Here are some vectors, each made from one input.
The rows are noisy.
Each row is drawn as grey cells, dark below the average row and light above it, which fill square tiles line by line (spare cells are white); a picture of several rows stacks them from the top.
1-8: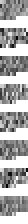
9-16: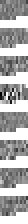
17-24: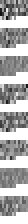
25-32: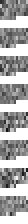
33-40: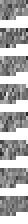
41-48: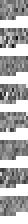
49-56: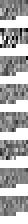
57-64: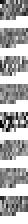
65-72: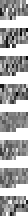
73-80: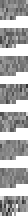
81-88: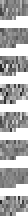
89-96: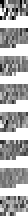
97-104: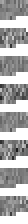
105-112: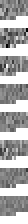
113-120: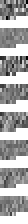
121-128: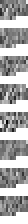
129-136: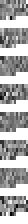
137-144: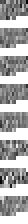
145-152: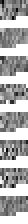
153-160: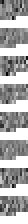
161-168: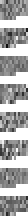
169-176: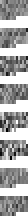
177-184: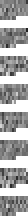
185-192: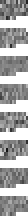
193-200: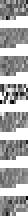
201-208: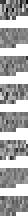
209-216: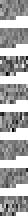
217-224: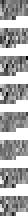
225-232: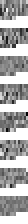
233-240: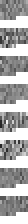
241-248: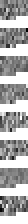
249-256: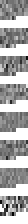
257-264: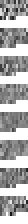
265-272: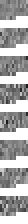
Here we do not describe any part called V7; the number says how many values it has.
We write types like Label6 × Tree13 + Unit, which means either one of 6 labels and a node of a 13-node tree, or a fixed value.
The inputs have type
List3(Line6 × V7).
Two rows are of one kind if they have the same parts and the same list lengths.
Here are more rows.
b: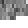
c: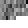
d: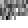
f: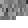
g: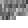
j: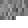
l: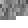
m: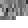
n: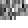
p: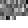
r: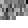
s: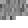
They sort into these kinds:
b
c, d, f, l, m, r, s
g, j, p
n

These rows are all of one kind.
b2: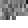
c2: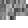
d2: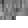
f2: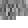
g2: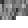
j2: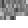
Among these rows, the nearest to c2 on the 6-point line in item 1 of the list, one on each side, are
g2 and j2.
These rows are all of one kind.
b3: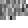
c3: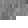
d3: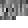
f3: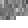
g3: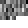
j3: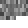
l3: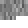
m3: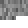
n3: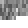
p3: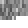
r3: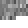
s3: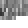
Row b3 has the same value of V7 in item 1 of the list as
c3 and f3.
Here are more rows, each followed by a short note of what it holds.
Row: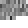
a list of two items
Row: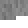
a list of three items
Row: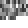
the empty list
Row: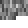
the empty list
